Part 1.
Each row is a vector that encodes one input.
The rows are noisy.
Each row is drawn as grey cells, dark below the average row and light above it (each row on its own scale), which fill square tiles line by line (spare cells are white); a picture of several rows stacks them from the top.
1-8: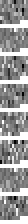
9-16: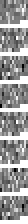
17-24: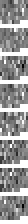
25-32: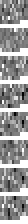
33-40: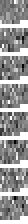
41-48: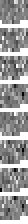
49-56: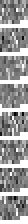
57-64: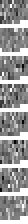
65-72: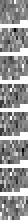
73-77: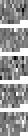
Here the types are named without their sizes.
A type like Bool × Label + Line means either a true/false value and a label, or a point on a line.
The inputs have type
List(Line).
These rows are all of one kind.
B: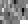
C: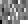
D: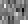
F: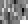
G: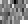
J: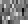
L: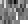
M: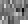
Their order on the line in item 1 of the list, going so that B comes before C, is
F, B, G, C, J, M, D, L.
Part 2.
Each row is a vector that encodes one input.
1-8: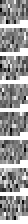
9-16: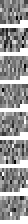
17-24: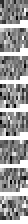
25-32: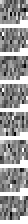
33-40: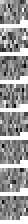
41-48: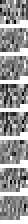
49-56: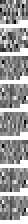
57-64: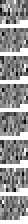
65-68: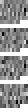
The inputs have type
Bool × Bool × Bool × Bool + Line6.
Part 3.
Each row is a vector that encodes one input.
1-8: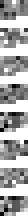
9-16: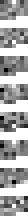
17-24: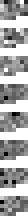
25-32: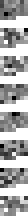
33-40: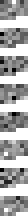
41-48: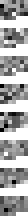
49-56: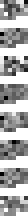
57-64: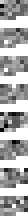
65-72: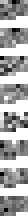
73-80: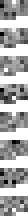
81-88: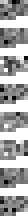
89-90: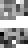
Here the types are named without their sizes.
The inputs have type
Bool × Bool × Bool × Bool + Label.
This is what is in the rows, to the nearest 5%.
About 20% of them hold a label. The rest hold four true/false values.
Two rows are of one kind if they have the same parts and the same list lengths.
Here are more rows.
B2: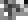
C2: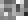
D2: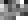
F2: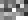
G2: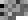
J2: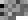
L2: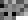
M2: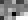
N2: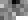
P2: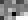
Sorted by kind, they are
B2, C2, D2, F2
G2, J2, L2, M2, N2, P2

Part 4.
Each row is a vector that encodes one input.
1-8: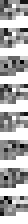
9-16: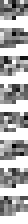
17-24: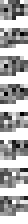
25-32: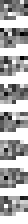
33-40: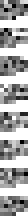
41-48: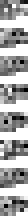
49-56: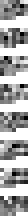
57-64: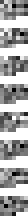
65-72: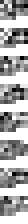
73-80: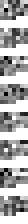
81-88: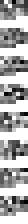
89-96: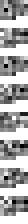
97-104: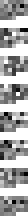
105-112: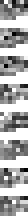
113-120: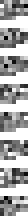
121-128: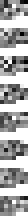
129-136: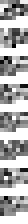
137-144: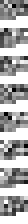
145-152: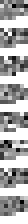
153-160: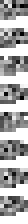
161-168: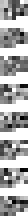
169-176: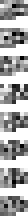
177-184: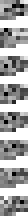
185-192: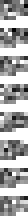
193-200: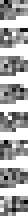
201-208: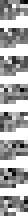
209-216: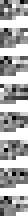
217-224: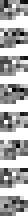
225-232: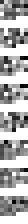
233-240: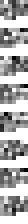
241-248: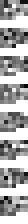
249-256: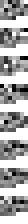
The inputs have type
List2(Circle8).
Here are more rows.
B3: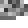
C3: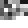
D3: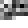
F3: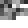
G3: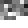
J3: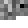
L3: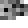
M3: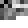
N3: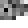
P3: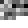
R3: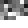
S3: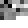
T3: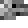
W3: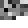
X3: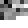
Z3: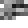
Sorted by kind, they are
B3, D3, J3, L3, N3, P3, T3, W3, Z3
C3, F3, M3, S3, X3
G3, R3

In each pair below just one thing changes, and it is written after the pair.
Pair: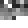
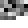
the place on the 8-point circle in item 1 of the list
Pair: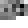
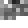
the place on the 8-point circle in item 1 of the list
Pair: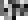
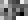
the place on the 8-point circle in item 2 of the list
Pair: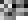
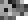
the place on the 8-point circle in item 1 of the list
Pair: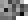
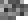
the place on the 8-point circle in item 1 of the list
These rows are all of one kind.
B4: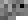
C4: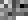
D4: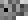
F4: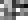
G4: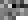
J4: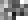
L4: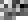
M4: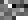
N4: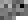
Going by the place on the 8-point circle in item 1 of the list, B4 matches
G4, M4 and N4.
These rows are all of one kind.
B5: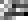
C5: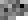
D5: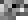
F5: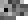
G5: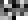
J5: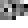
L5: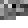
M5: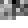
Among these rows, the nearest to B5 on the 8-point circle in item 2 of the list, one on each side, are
D5 and M5.
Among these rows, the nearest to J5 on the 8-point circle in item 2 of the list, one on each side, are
D5 and G5.
